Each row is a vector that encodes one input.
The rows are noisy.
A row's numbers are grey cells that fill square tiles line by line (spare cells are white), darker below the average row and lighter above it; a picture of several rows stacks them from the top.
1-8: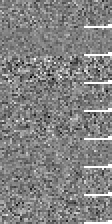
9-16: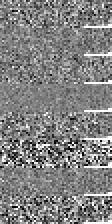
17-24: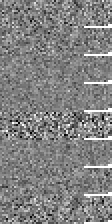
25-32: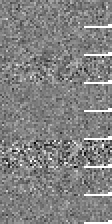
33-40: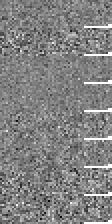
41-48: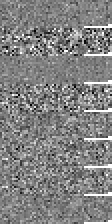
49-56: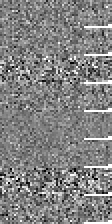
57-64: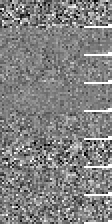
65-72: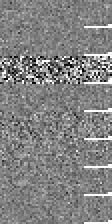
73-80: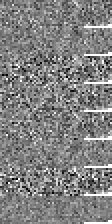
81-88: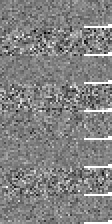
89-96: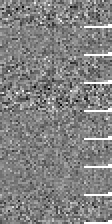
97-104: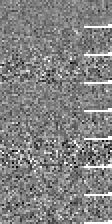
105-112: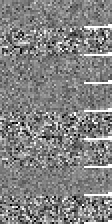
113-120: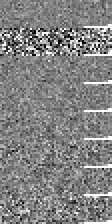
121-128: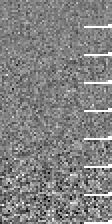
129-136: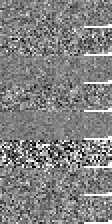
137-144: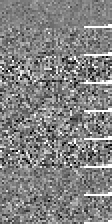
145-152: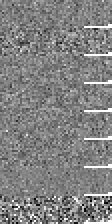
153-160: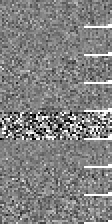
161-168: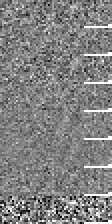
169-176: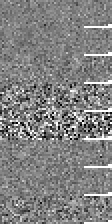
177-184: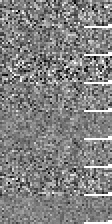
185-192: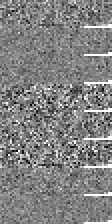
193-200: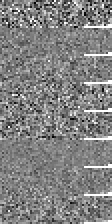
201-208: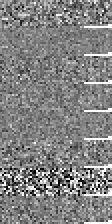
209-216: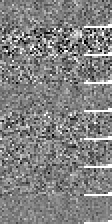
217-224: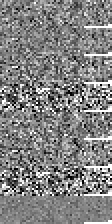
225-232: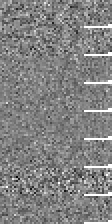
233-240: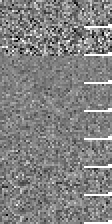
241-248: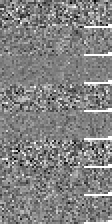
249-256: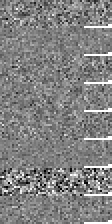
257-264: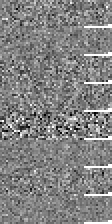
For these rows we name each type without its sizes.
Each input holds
either a point on a circle, a label and a true/false value, or a fixed value.
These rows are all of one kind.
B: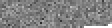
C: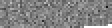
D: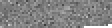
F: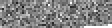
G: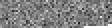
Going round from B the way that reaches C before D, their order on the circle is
B, C, G, F, D.
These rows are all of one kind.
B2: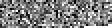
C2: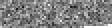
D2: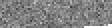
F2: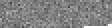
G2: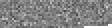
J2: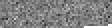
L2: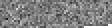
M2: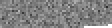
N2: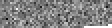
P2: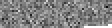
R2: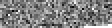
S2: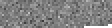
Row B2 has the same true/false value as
F2 and G2.
